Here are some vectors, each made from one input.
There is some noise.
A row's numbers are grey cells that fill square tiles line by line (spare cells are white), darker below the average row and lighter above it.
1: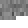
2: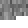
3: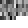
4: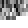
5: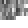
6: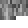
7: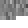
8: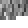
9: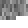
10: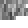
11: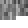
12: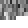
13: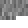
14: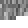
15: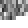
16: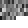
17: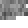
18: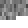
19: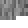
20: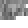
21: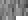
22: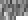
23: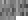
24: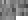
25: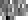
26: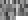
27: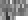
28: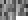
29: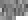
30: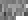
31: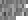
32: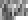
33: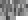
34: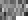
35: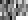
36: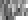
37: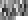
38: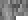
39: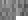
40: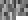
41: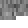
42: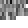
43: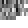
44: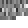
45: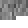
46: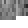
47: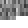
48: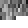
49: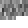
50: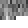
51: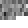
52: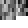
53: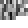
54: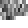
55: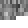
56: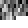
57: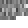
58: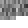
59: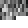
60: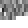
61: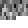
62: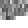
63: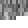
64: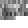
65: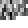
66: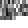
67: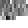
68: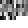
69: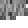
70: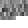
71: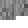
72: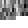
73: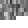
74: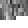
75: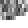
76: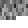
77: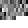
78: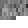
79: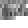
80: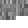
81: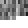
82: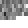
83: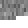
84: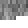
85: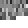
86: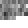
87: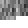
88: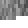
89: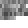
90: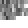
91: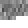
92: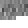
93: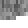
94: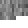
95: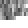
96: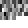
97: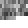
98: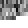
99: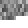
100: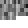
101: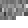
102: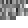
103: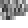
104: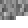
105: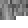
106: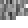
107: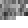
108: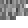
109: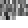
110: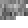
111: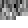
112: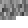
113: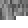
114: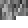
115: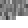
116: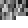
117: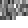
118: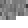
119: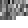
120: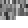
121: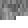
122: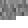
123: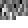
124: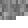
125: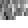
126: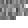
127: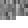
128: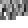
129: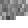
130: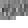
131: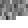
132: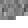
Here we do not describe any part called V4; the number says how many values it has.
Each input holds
a list of up to two items, each a true/false value and a value of V4.
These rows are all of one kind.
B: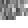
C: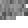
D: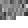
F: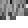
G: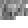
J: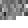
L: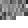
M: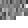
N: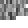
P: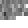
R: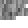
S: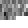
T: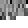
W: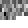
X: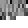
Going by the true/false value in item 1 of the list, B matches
D, F, N and S.
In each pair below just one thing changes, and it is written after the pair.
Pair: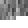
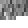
the value of V4 in item 2 of the list
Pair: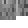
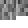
the true/false value in item 1 of the list
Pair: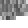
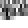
the true/false value in item 1 of the list
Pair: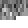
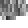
the true/false value in item 1 of the list
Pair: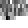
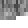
the true/false value in item 2 of the list
